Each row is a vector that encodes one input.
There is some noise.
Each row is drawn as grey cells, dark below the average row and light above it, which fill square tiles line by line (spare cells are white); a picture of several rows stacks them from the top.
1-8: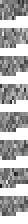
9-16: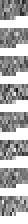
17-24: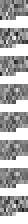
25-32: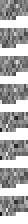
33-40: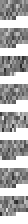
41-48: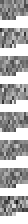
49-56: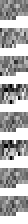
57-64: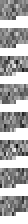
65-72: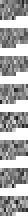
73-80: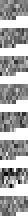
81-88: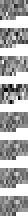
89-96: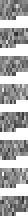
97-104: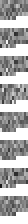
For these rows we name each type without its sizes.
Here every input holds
either a fixed value, or three true/false values.
